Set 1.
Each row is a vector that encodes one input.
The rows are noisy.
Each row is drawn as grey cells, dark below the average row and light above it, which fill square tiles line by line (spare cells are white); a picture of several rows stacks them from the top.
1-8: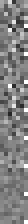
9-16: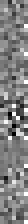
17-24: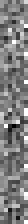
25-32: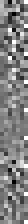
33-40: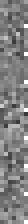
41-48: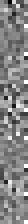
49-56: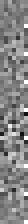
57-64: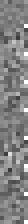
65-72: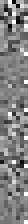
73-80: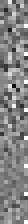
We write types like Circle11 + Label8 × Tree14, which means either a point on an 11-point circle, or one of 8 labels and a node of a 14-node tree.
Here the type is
Label7 × Line9.
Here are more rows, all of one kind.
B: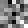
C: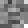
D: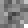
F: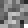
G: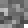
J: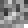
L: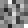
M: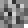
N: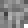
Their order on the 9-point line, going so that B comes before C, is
B, N, C, F, D, M, L, J, G.
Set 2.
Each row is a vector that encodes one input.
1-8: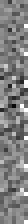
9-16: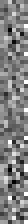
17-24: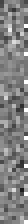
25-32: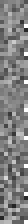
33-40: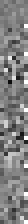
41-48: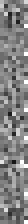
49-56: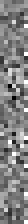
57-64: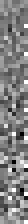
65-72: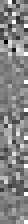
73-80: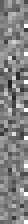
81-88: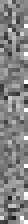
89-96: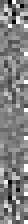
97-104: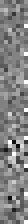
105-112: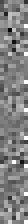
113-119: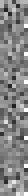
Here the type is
Label9 × Line11.
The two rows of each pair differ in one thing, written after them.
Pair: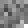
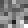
the label
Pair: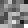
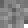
the place on the 11-point line
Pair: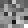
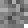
the label
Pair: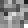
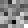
the label
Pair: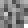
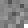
the label
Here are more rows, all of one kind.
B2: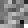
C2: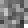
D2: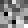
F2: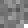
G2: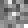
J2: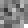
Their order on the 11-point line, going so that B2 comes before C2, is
J2, D2, G2, F2, B2, C2.
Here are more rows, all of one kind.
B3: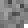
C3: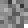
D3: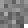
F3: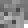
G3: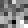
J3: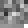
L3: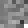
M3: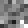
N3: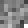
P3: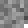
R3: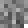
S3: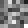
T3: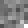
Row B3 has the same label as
F3, M3, S3 and T3.
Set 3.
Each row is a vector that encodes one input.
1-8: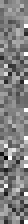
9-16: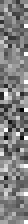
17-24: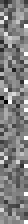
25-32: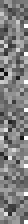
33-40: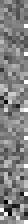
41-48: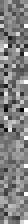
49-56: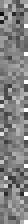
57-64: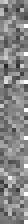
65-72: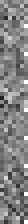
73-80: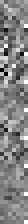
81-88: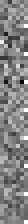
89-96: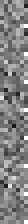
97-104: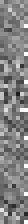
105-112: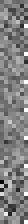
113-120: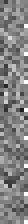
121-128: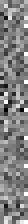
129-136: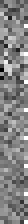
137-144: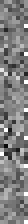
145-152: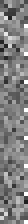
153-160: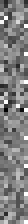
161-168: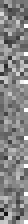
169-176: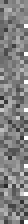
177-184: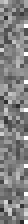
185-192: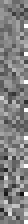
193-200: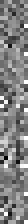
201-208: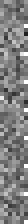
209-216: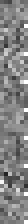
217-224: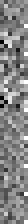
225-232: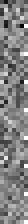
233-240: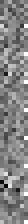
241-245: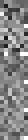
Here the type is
Line11 + Line13.
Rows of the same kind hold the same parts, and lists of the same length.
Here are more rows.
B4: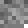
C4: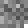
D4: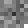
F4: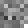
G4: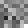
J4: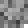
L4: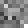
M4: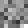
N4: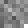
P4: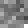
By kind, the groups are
B4, F4, G4, J4, L4, M4, N4
C4, D4, P4

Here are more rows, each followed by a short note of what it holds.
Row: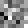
a point on an 11-point line
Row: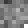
a point on an 11-point line
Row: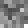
a point on a 13-point line
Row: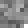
a point on an 11-point line
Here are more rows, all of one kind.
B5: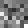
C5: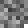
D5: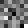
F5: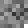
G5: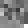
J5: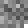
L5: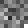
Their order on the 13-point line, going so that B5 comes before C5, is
J5, F5, B5, C5, G5, L5, D5.
